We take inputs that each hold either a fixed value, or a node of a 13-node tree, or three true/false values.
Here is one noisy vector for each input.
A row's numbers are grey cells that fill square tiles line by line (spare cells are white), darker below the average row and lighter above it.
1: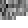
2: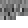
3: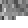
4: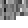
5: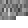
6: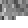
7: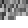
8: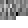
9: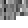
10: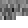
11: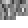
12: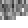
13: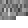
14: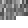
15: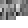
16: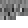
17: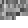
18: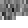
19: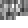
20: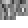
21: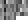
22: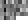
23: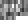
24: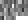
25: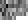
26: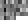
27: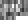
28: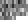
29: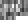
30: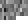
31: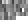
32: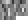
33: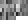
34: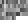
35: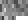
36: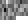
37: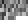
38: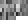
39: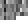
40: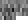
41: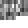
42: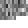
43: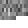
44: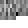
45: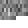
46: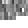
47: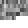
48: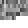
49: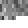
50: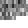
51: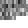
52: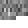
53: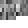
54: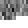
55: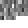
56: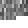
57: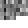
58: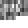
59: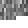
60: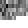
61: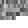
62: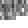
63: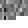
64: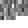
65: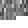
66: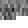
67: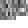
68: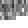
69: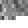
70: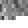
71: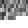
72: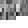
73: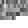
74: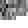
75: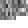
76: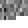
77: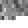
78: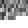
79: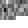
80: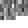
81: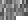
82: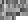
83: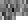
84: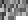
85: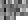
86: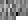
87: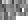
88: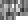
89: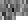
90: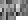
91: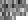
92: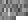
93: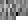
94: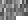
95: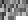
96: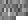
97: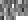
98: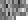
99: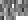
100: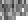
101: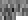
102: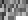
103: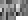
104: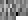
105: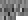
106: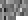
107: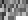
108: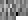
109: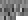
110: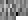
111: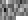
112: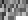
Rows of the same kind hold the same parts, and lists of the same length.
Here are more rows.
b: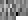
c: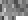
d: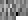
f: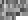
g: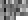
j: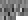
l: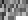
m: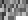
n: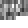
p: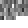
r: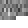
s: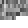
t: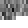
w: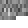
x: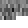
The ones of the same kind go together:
b, c, d, f, n, p, r, s, w
g, j, t, x
l, m

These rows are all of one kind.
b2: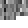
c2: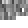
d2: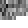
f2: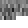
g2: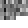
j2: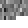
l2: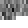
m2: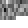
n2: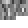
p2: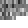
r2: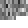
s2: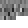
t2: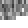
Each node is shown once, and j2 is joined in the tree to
b2, m2 and s2.
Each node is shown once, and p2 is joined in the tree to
d2, r2 and t2.
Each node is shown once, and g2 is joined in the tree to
b2.
